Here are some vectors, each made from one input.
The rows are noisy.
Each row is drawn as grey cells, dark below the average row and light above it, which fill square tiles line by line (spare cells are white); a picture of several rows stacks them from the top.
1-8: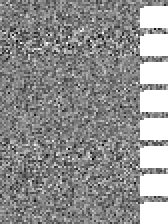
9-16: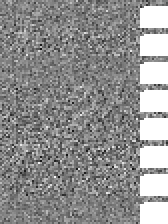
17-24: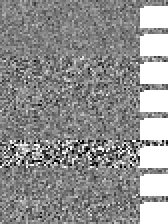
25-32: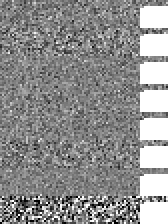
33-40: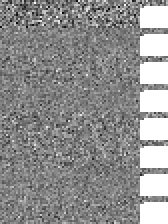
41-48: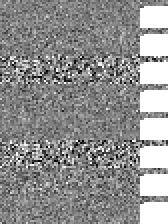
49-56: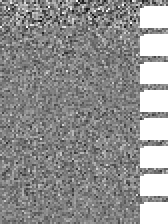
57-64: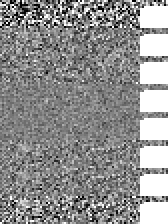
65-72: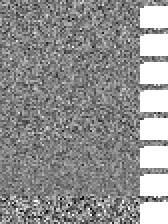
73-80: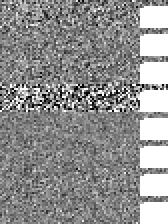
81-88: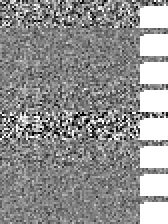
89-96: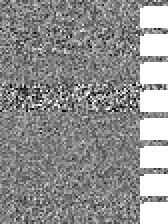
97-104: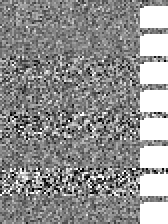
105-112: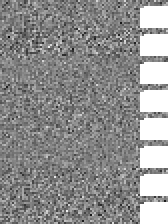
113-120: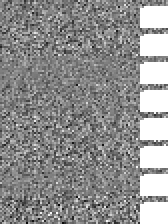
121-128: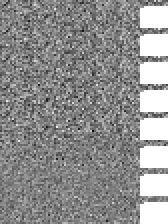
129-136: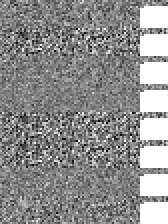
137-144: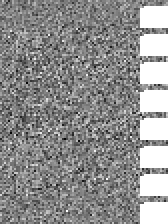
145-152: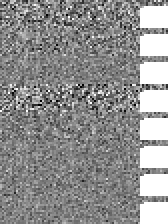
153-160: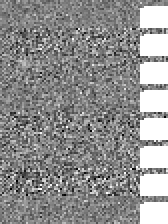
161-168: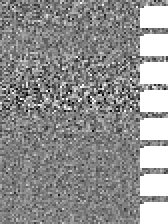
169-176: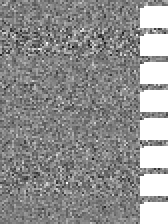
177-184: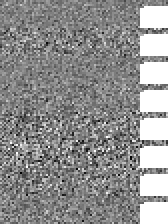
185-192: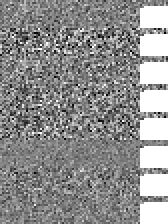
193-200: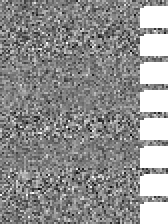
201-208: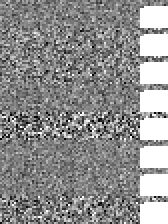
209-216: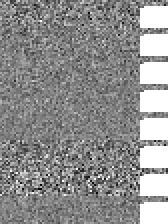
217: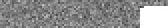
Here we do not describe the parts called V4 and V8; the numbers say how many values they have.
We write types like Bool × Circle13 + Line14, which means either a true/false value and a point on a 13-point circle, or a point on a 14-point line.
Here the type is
Bool × (Line5 + V8) + Tree9 × V4.
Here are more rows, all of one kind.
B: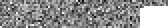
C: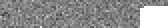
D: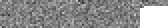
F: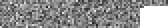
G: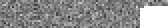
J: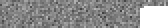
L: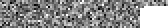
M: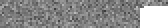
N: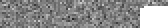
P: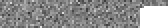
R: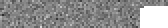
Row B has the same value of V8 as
C, J, P and R.
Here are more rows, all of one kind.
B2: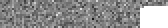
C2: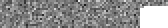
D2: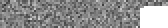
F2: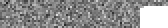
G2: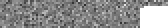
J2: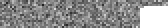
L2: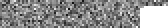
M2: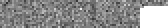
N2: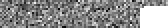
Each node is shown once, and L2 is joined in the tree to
N2.
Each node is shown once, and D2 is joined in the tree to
B2 and F2.
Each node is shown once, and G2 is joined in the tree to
C2, F2 and M2.
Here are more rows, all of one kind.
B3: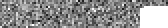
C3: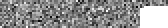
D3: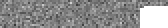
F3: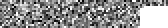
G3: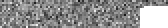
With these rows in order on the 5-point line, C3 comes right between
D3 and F3.
